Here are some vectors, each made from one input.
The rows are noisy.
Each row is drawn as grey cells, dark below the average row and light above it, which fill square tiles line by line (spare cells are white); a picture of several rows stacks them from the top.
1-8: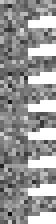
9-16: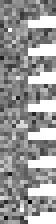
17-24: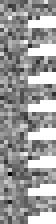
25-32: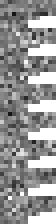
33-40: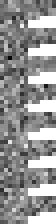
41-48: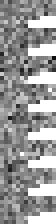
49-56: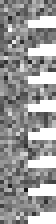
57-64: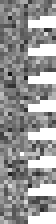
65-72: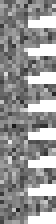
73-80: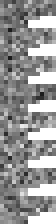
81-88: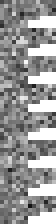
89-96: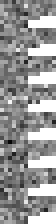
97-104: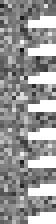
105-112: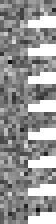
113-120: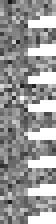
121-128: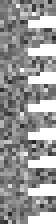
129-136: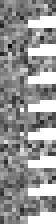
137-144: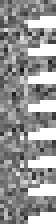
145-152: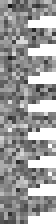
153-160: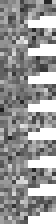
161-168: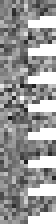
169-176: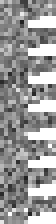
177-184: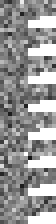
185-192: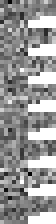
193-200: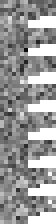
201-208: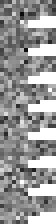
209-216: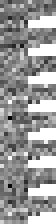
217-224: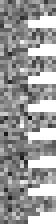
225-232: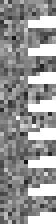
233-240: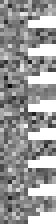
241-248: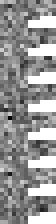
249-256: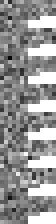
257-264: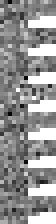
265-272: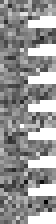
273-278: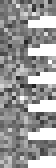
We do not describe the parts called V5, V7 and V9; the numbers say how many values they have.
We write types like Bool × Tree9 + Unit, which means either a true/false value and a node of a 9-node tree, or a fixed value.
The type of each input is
Bool × V5 × V7 + Line6 × V9 + Line11.
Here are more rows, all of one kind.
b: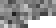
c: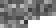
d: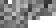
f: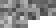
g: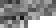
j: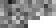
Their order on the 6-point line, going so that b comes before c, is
d, j, f, b, c, g.
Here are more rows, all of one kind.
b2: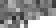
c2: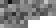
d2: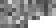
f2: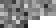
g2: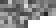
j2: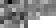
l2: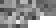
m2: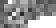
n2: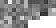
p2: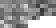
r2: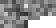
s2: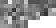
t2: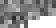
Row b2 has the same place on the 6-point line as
j2 and t2.
